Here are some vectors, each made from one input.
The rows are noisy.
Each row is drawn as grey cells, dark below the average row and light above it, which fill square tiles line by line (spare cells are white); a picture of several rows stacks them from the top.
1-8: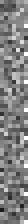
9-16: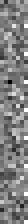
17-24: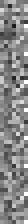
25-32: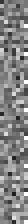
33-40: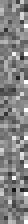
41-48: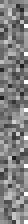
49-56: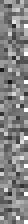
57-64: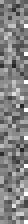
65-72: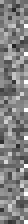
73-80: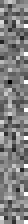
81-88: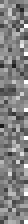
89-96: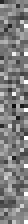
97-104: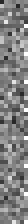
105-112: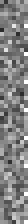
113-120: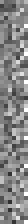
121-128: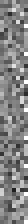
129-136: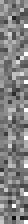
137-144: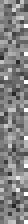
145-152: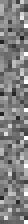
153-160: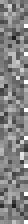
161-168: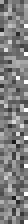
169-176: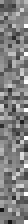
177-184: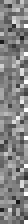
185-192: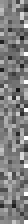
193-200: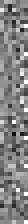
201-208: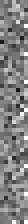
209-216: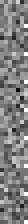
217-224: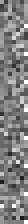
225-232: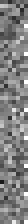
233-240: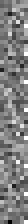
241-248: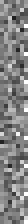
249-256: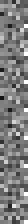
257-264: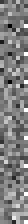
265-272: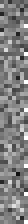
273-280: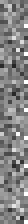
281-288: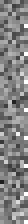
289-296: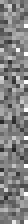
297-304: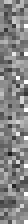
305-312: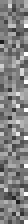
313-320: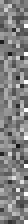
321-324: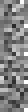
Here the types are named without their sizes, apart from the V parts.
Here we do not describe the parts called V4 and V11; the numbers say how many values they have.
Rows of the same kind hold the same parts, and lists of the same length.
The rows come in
3 kinds.
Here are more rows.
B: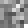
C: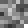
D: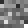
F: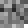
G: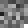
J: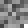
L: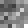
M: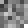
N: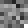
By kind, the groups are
B
C, D, G, N
F, J, L, M

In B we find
a node of a tree and a value of V4.
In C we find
two labels.
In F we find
a value of V11.
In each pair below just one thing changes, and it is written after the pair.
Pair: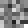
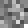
the value of V4
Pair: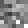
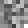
the value of V4
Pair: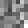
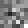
the value of V4
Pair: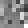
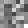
the value of V4
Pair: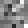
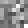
the node of the tree
